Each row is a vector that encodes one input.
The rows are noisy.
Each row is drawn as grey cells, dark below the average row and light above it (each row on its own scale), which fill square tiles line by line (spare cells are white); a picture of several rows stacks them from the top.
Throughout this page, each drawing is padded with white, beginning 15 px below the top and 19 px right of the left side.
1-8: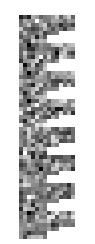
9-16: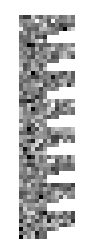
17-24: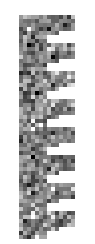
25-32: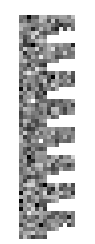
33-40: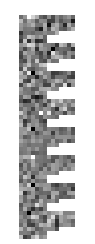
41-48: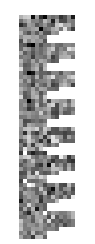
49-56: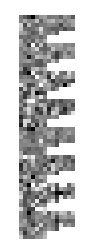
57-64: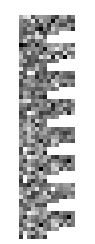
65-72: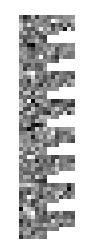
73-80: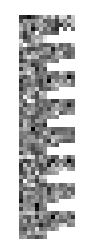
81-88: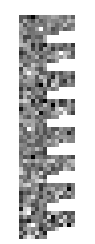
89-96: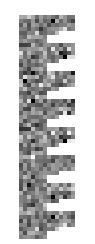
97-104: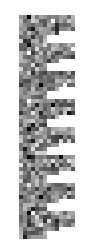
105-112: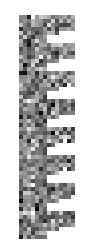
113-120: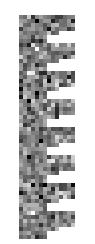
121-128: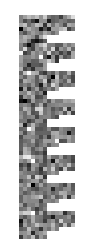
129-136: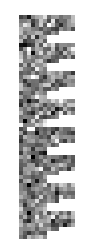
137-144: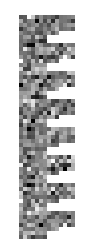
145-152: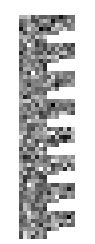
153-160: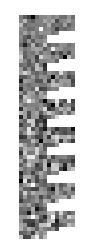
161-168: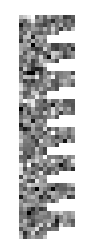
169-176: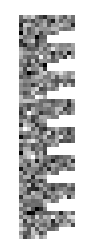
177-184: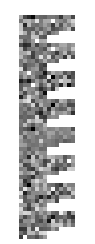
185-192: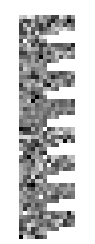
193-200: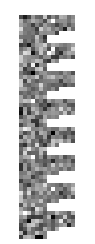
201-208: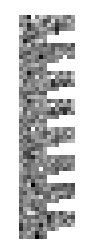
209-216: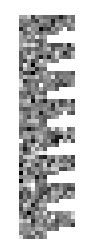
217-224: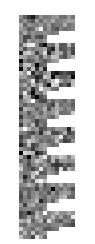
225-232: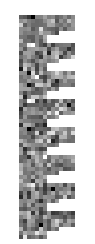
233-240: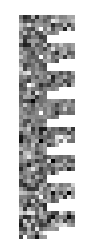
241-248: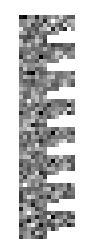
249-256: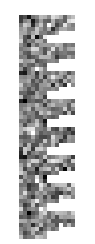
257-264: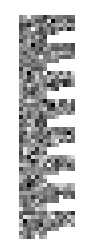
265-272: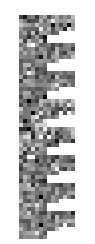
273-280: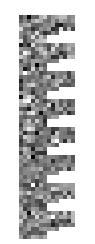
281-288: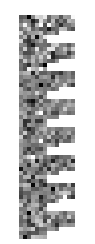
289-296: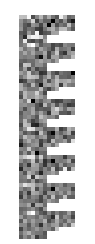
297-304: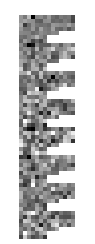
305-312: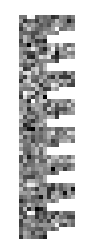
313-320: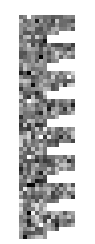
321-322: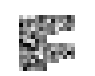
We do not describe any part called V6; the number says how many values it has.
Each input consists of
one of 8 labels, together with either one of 8 labels and a true/false value, or one of 9 labels and a value of V6.
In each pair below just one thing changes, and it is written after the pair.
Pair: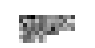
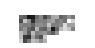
the value of V6
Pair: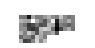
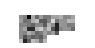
one of the two labels
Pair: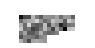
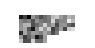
the value of V6
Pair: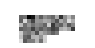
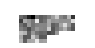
one of the two labels
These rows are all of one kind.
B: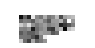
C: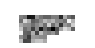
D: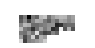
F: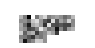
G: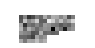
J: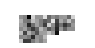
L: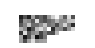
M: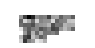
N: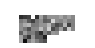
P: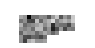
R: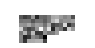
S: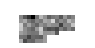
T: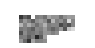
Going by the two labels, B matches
L and T.
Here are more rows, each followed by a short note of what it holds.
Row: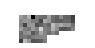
two labels (each one of 8) and a true/false value
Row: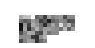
two labels (each one of 8) and a true/false value
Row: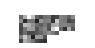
two labels (each one of 8) and a true/false value
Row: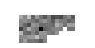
two labels (each one of 8) and a true/false value
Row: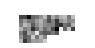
one of 8 labels, one of 9 labels and a value of V6
